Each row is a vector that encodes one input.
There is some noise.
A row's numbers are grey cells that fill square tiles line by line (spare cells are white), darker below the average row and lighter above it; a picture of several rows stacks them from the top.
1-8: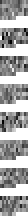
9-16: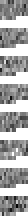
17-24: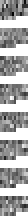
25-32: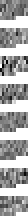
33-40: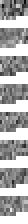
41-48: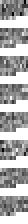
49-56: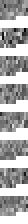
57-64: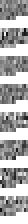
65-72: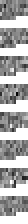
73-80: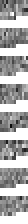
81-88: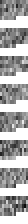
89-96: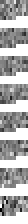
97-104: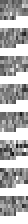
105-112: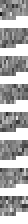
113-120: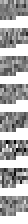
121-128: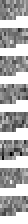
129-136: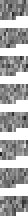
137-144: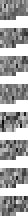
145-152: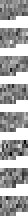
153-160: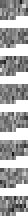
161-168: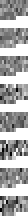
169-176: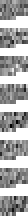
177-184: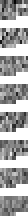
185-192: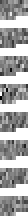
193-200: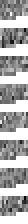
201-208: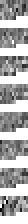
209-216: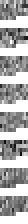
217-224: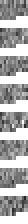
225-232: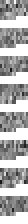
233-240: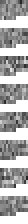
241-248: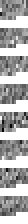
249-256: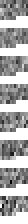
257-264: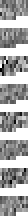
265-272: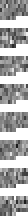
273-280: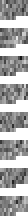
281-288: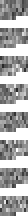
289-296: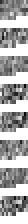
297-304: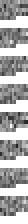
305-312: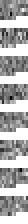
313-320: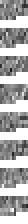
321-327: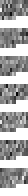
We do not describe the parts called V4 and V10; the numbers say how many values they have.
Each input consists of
a point on a 7-point line, a true/false value and a value of V4, together with either a point on a 7-point line, or a value of V10.
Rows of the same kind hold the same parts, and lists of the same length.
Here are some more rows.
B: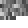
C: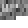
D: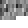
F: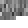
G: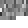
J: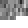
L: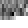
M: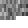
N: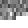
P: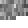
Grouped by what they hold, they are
B, C, F, L, M, P
D, G, J, N

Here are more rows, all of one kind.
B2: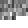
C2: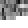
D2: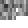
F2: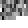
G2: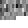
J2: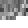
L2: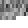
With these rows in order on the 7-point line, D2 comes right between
C2 and F2.
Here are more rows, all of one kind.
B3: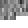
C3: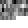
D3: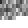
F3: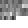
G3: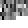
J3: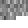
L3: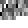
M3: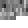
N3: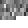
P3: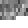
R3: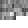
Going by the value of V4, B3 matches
J3, L3, N3 and R3.
